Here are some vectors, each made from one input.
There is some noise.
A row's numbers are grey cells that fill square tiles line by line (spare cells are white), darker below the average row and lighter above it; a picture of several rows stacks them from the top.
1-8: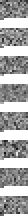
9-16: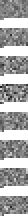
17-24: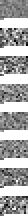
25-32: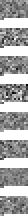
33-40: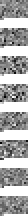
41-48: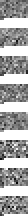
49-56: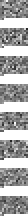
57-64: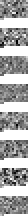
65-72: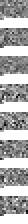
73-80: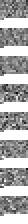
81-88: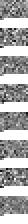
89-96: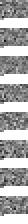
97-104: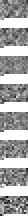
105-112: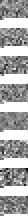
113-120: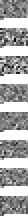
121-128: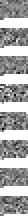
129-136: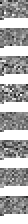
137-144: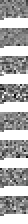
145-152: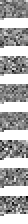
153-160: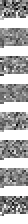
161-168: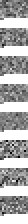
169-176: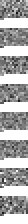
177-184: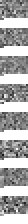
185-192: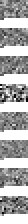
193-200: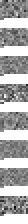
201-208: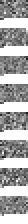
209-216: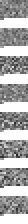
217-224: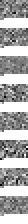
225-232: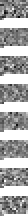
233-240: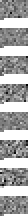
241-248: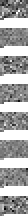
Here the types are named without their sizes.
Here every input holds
a list of points on a line.
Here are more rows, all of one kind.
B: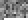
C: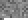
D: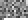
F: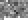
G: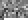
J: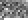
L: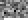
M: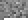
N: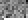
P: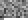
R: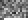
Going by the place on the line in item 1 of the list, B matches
F, G, J and L.
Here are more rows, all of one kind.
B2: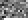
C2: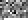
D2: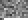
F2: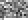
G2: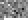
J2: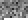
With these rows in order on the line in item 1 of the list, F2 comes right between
C2 and J2.
